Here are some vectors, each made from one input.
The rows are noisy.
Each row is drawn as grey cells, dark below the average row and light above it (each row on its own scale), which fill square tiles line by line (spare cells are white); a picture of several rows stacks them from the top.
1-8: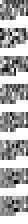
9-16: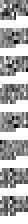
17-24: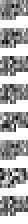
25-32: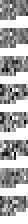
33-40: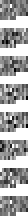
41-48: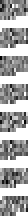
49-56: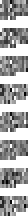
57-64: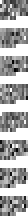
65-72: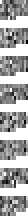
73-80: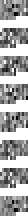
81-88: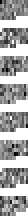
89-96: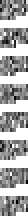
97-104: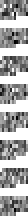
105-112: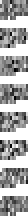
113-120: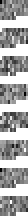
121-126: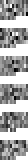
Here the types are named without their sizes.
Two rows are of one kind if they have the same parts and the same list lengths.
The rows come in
3 kinds.
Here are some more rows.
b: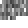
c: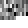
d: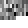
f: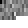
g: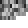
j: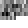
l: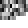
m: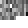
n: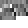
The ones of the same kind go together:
b, c, d, j, m, n
f
g, l

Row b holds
four true/false values.
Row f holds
a fixed value.
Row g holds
a point on a circle.
